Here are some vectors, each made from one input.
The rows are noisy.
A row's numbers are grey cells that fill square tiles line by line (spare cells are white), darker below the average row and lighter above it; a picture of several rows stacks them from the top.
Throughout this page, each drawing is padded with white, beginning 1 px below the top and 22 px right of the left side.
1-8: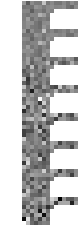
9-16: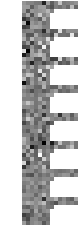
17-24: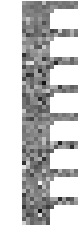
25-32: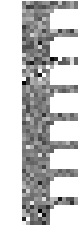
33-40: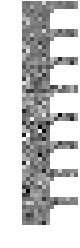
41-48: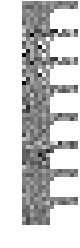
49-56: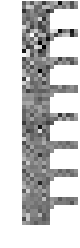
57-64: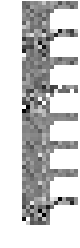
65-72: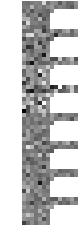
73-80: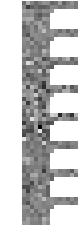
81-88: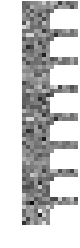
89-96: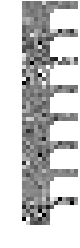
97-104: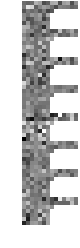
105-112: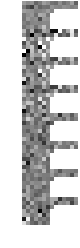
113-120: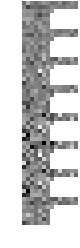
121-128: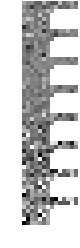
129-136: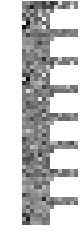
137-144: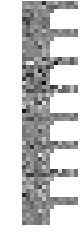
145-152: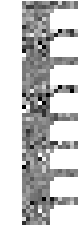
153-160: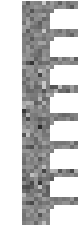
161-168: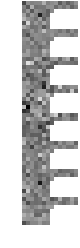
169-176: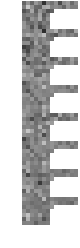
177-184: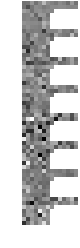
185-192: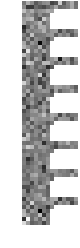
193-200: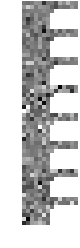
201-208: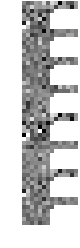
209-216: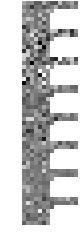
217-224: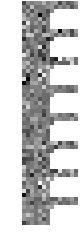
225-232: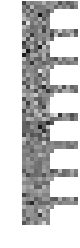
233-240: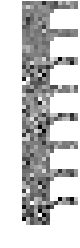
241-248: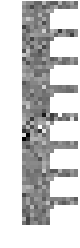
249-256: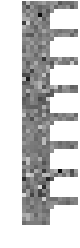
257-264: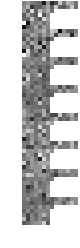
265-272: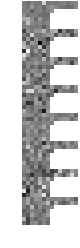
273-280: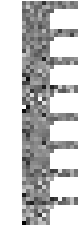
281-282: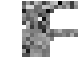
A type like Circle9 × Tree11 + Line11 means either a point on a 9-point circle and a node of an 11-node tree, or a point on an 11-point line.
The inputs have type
Bool × Bool × Bool + Circle9 + Unit.
